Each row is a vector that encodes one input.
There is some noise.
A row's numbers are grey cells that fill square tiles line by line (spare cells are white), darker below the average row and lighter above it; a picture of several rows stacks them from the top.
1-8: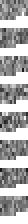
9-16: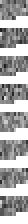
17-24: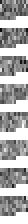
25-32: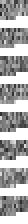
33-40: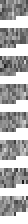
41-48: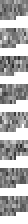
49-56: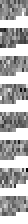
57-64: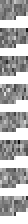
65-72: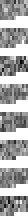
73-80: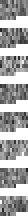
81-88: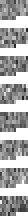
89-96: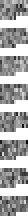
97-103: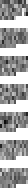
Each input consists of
either a point on a 10-point line, or a list of up to two points on a 7-point line.
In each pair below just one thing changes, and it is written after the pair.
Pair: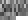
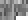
the place on the 7-point line in item 1 of the list
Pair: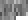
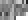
the place on the 7-point line in item 2 of the list
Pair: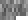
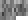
the place on the 7-point line in item 2 of the list
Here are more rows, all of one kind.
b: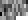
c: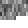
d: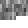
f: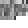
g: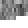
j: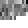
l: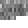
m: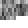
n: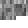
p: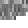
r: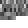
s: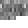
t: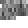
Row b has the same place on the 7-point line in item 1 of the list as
c, g, m and p.
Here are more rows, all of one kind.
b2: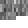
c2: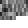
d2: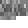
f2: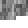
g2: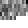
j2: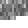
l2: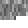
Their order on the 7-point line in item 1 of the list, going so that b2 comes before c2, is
j2, d2, l2, b2, f2, g2, c2.
